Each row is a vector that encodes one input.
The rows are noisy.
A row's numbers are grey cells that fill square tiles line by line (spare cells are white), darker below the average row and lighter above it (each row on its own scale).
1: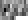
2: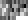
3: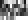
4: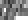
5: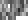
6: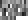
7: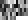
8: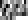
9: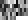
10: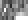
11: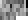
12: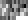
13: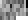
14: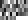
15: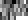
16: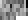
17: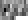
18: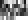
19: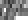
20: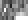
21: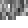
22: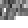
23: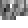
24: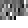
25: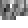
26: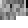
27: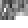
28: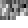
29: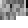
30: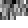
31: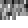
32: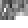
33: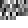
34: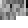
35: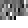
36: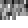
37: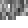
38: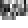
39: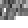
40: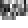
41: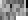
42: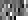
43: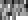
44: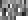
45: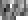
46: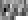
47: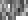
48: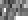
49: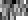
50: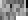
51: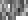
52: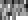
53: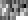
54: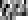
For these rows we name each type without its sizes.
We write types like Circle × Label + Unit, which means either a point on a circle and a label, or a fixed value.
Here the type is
Circle + Tree.
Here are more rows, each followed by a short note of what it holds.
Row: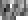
a point on a circle
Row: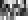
a point on a circle
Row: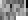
a node of a tree
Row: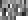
a point on a circle
